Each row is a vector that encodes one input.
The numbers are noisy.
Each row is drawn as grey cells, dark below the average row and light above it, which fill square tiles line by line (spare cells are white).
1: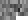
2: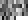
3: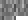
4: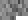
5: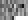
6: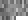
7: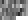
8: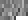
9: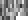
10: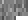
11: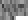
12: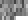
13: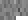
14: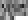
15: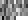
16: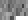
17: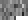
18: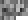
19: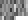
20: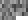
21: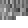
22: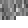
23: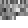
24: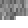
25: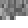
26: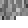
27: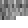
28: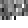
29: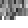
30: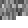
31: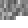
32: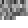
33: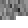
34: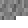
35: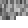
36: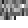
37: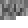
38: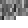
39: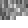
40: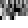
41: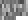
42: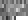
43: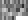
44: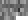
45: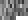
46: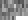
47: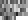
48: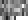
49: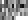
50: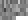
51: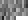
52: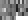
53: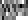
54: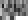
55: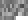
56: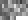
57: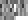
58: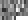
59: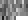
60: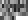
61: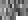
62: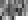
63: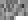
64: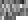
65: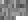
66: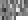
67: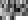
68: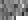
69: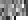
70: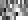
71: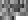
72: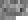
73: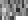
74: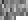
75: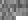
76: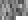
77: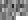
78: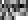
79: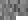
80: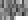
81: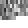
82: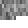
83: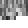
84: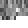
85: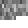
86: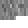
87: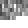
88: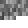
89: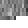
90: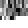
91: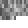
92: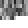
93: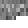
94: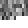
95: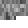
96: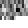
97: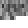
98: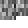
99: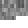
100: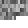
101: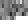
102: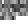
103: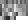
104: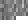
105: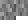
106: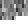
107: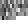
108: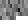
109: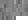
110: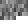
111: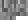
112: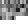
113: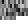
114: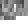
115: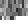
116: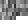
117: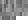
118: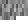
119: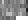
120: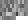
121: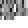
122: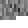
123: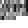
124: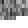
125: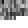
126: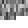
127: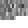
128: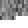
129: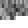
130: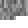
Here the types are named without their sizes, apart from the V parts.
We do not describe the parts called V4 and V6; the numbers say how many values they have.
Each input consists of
a node of a tree, together with either a node of a tree, or a value of V4 and a value of V6.
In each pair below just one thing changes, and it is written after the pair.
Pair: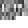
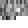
the node of the tree
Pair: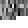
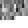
the value of V6
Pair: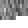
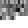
the value of V4
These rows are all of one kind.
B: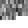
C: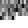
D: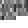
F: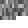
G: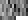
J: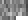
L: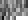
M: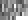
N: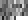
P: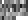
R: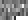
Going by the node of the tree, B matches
C, F, L and M.
